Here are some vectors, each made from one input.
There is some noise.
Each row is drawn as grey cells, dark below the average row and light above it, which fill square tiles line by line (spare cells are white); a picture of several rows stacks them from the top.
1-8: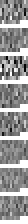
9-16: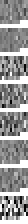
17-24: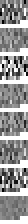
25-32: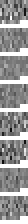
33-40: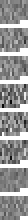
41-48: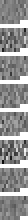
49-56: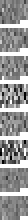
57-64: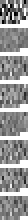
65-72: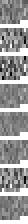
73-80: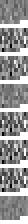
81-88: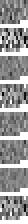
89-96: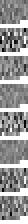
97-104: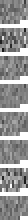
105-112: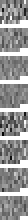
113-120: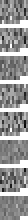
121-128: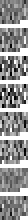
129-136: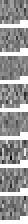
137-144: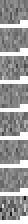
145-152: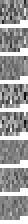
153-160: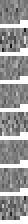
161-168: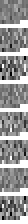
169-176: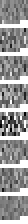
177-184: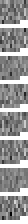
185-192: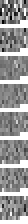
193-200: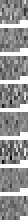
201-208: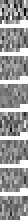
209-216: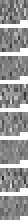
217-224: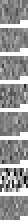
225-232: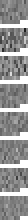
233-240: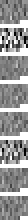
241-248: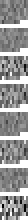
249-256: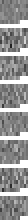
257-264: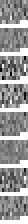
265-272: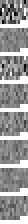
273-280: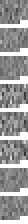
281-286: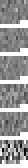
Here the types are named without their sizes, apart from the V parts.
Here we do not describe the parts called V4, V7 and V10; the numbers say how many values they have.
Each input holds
a point on a circle, a point on a line and a value of V10, together with either a true/false value and a value of V4, or a value of V7.
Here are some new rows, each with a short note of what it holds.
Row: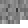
a point on a circle, a point on a line, a true/false value, a value of V4 and a value of V10
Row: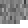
a point on a circle, a point on a line, a value of V7 and a value of V10
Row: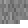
a point on a circle, a point on a line, a true/false value, a value of V4 and a value of V10
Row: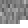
a point on a circle, a point on a line, a true/false value, a value of V4 and a value of V10
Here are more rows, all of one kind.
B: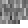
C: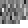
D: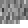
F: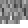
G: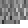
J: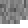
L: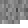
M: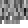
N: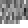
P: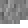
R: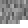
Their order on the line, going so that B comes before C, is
B, L, M, C, P, J, F, G, R, N, D.
